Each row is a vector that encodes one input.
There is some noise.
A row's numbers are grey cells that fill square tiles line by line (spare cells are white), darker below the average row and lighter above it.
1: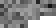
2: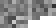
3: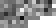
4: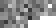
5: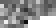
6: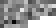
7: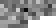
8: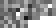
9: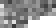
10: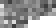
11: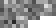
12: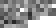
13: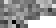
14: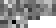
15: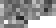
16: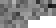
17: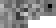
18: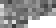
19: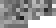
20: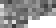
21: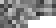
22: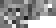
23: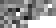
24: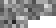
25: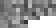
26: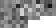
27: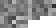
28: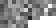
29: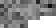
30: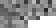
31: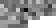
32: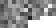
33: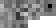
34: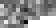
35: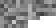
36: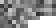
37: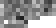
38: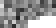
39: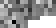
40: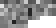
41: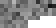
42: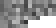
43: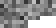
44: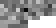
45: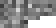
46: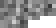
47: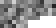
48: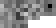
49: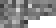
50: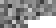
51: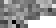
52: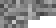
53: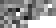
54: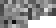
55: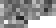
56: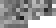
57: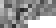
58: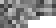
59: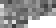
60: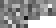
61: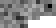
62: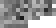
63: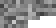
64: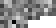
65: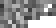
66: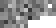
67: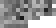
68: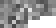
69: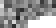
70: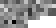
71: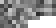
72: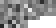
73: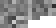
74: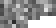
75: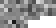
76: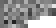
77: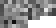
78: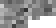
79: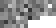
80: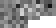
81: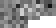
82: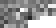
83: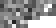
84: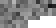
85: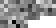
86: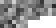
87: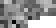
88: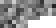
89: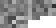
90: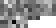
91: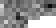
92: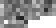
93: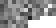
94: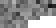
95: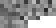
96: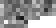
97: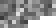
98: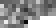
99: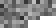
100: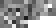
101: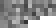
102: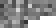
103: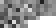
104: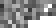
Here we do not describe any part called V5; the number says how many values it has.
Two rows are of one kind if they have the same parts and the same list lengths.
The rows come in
2 kinds.
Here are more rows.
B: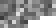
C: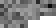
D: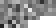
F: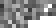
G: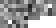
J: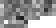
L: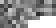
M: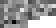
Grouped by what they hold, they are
B, C, D, J, L
F, G, M

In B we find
a node of a 7-node tree and a value of V5.
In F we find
a node of each of two 7-node trees.
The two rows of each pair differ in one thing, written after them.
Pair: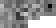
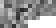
the value of V5
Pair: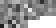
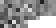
the node of the tree
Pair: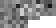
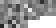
the value of V5
